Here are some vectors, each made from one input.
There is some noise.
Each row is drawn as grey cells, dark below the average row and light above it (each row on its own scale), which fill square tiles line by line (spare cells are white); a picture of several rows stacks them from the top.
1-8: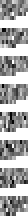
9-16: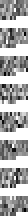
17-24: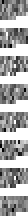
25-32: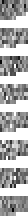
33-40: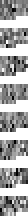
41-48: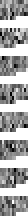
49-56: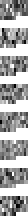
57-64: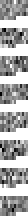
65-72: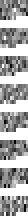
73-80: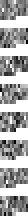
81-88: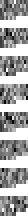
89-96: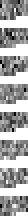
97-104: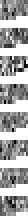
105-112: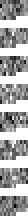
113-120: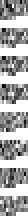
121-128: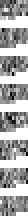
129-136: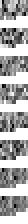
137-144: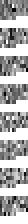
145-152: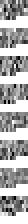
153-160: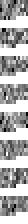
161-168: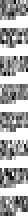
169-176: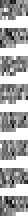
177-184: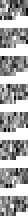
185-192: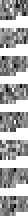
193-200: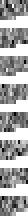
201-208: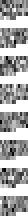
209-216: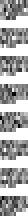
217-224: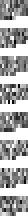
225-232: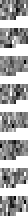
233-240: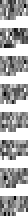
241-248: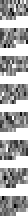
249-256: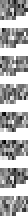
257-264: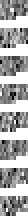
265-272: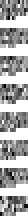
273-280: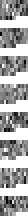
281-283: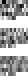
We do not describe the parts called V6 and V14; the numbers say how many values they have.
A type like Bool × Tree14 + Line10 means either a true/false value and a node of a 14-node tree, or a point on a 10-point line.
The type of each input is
Bool × V6 + (Circle9 + Unit) × V14.
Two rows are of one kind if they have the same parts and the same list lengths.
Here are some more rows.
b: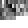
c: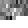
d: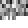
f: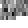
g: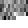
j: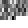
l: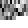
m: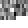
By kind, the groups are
b, g
c, d, l
f, j, m

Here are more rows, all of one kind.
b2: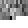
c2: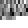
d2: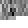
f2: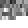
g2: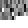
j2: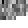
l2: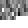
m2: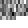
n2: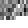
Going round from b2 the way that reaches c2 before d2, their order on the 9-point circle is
b2, n2, g2, c2, m2, f2, d2, l2, j2.
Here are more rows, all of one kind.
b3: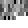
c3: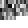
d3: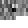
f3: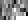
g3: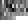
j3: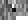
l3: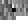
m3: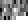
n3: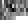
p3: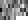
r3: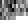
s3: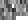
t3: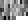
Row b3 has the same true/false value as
f3, m3, p3 and t3.
